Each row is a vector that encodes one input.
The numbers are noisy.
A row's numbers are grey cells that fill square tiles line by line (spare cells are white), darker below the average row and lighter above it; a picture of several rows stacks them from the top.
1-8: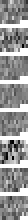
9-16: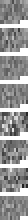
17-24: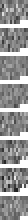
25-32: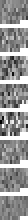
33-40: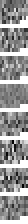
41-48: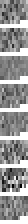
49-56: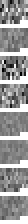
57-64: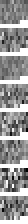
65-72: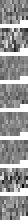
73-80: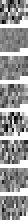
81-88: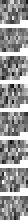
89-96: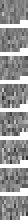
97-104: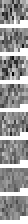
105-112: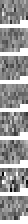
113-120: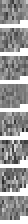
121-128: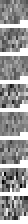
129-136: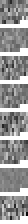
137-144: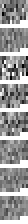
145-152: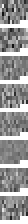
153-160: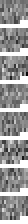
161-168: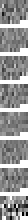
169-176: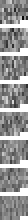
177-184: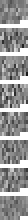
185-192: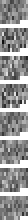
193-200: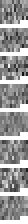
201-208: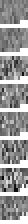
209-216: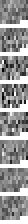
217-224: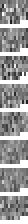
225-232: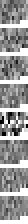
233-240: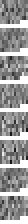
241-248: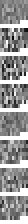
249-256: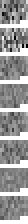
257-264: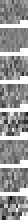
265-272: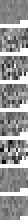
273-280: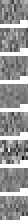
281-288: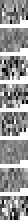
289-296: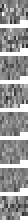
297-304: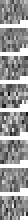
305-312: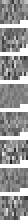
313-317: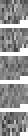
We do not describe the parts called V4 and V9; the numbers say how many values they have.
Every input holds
a point on a 7-point line and a value of V9, together with either one of 11 labels and a value of V4, or three true/false values.
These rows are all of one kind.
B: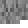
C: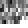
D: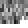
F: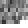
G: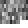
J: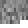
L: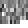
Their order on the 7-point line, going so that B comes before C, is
B, D, F, L, G, J, C.
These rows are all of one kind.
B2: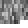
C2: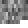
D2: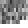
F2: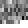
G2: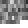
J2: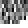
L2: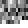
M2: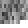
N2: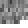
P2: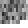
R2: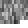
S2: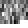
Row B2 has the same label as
C2 and S2.
